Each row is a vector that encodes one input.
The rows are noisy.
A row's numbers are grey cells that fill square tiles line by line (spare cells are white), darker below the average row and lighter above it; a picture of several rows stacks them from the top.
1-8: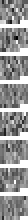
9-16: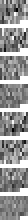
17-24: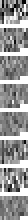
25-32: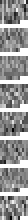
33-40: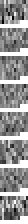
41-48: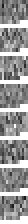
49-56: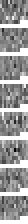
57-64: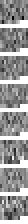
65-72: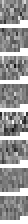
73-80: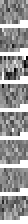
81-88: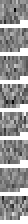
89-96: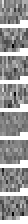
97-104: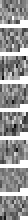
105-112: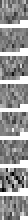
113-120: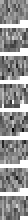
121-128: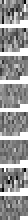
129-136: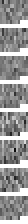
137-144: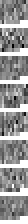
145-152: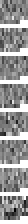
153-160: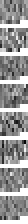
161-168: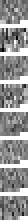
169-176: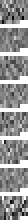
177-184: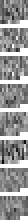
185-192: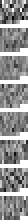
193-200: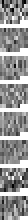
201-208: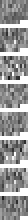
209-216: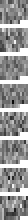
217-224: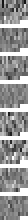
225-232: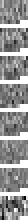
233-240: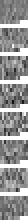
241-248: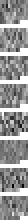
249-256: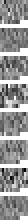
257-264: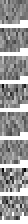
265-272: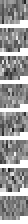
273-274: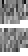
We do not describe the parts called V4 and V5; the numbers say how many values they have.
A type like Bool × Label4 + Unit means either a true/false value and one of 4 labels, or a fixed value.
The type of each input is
Bool × Circle10 × V4 + V5.
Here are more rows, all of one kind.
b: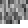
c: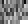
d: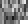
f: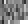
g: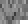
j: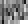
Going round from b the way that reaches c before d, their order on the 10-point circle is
b, g, c, f, d, j.
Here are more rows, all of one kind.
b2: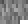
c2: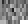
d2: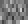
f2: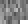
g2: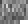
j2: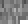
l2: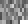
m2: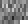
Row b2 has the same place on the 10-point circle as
f2 and j2.
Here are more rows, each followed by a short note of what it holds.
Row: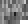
a point on a 10-point circle, a true/false value and a value of V4
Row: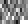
a value of V5
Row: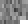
a value of V5
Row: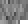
a point on a 10-point circle, a true/false value and a value of V4
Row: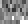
a value of V5
